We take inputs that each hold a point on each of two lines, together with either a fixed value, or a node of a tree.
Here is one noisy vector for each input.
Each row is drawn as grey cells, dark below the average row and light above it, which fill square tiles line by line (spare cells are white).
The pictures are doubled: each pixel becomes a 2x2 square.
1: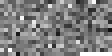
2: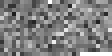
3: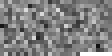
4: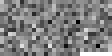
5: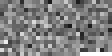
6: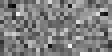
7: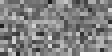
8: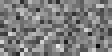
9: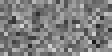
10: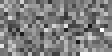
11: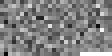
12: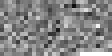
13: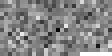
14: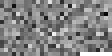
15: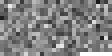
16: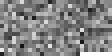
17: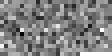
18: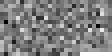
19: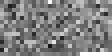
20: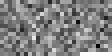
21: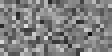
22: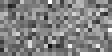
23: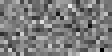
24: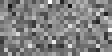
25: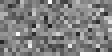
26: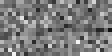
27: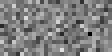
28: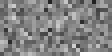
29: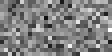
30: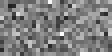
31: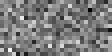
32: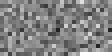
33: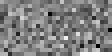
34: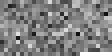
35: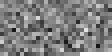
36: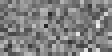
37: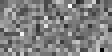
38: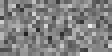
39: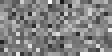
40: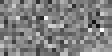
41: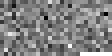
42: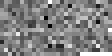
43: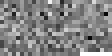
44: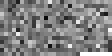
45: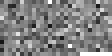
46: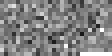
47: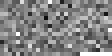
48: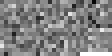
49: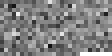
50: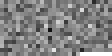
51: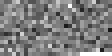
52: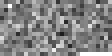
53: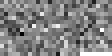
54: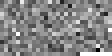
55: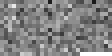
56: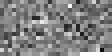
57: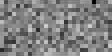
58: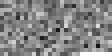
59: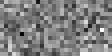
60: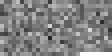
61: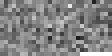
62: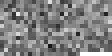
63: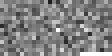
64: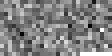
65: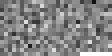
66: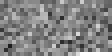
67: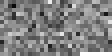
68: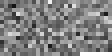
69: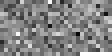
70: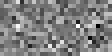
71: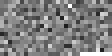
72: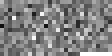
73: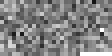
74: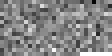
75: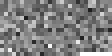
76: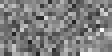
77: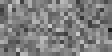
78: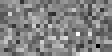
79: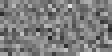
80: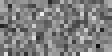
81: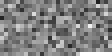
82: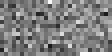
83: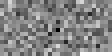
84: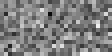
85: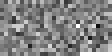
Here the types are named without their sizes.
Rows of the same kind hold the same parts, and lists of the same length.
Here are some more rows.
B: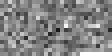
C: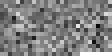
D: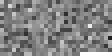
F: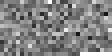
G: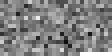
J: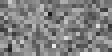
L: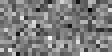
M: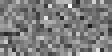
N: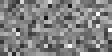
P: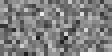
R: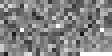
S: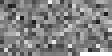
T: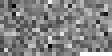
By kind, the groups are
B, C, D, G, J, L, M, P, R
F, N, S, T

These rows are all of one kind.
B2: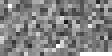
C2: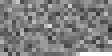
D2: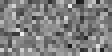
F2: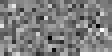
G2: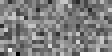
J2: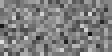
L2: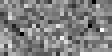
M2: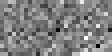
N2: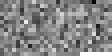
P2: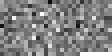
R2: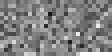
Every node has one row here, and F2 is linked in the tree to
C2 and L2.
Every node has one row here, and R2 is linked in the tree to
C2 and M2.
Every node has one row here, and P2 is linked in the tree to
J2.
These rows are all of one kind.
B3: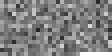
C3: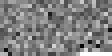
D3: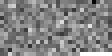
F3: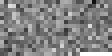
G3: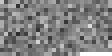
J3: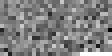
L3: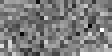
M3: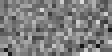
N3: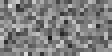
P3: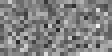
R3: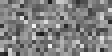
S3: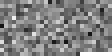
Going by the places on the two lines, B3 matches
C3, J3, L3 and M3.
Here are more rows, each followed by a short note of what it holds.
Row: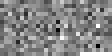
a point on each of two lines and a node of a tree
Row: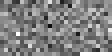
a point on each of two lines
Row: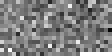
a point on each of two lines and a node of a tree
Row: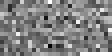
a point on each of two lines
